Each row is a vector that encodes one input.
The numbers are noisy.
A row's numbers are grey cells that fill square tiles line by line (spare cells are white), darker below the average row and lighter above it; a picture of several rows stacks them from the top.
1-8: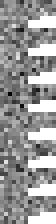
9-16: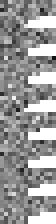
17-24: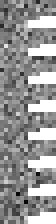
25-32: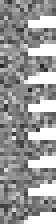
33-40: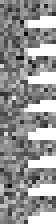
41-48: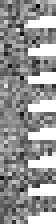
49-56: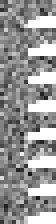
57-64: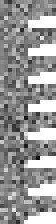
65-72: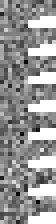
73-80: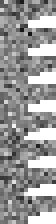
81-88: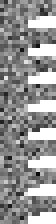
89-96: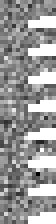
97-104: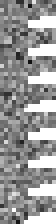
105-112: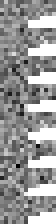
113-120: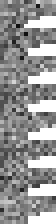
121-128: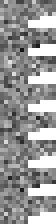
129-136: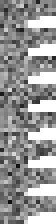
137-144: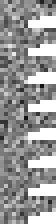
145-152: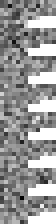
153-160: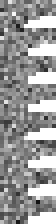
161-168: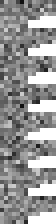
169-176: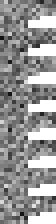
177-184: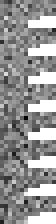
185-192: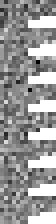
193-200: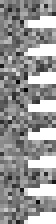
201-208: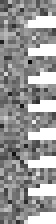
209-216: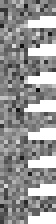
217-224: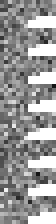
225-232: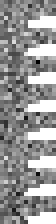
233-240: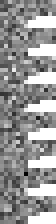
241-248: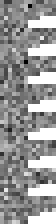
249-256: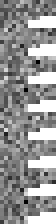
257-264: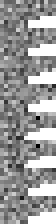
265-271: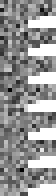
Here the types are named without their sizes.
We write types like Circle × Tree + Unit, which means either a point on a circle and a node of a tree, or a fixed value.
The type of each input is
Bool × Bool × Bool × Bool + List(Line).
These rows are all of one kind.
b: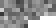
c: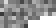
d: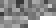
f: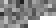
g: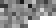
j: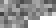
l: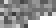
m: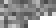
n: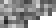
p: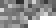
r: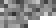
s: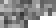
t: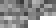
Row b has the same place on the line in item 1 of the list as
c and f.
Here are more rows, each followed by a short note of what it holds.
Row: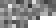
a list of two items
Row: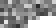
four true/false values
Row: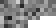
the empty list
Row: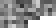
a list of two items
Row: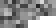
four true/false values
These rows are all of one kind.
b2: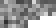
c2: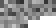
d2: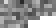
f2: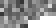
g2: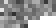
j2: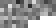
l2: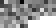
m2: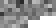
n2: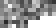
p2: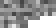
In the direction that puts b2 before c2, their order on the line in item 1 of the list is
j2, b2, n2, l2, c2, m2, f2, g2, d2, p2.
